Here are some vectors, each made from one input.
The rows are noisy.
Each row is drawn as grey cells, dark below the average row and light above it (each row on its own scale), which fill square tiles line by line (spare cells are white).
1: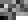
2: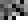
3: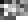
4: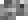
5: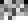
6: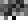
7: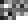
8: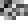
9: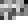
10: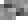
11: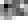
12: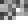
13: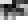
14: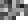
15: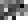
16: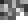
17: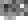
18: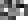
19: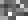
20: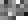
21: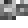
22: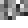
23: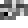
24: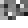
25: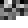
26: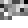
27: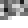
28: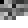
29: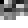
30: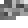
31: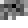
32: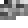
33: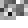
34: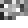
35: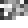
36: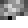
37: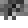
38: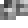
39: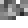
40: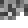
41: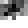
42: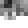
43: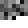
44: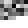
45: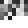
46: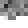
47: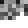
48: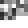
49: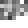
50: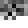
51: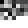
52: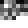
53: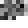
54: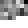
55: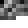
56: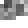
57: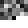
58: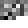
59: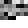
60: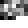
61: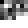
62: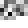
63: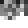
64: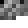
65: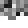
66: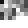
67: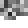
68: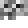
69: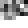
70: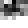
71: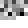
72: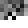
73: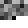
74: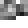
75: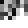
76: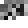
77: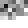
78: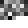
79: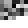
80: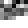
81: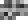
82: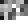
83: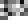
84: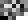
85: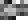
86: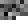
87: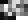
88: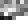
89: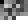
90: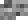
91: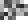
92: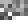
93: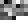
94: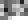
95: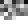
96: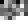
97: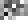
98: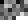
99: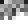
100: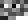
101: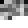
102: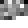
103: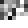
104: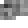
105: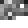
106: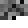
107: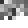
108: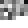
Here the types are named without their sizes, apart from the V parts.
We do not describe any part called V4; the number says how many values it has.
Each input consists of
a list of items, each a true/false value and a value of V4.
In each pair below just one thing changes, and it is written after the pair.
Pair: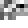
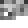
the true/false value in item 1 of the list
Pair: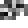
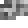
the value of V4 in item 2 of the list
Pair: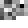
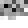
the value of V4 in item 2 of the list
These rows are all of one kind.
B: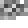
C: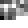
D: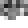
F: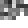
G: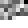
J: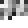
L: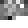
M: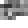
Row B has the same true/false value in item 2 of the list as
G and M.
